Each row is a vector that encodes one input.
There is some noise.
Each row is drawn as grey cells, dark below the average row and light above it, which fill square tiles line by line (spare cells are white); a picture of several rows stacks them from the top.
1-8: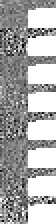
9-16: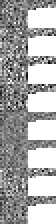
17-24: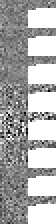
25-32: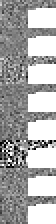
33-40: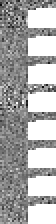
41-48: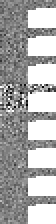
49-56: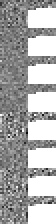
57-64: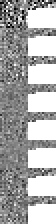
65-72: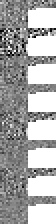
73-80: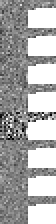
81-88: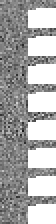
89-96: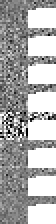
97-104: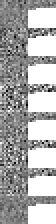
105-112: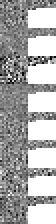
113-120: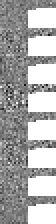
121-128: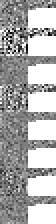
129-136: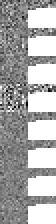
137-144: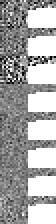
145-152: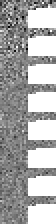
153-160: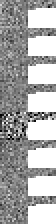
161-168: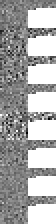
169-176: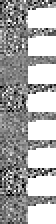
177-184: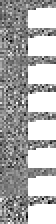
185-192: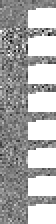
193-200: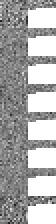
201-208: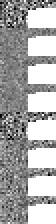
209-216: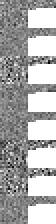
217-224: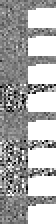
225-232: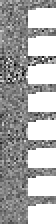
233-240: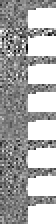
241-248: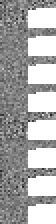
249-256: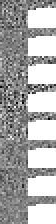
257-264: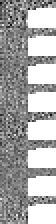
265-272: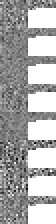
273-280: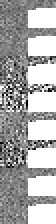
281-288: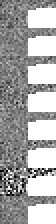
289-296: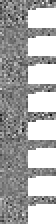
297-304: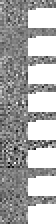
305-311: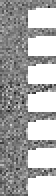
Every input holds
a true/false value, together with either one of 4 labels, or a point on an 8-point line.
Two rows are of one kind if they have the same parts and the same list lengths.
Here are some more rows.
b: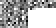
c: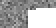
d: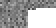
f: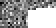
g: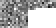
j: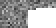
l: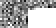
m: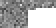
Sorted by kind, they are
b, c, f, j
d, g, l, m

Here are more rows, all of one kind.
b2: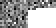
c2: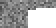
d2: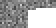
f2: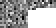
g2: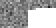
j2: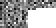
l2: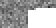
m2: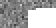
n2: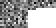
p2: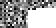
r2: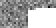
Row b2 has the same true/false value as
d2, f2 and m2.
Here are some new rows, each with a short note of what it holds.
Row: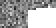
a point on an 8-point line and a true/false value
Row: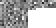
a point on an 8-point line and a true/false value
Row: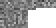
one of 4 labels and a true/false value
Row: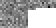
one of 4 labels and a true/false value
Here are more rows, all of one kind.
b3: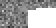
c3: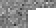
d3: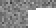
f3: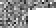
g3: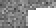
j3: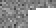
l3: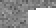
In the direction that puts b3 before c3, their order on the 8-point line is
d3, f3, j3, b3, l3, c3, g3.
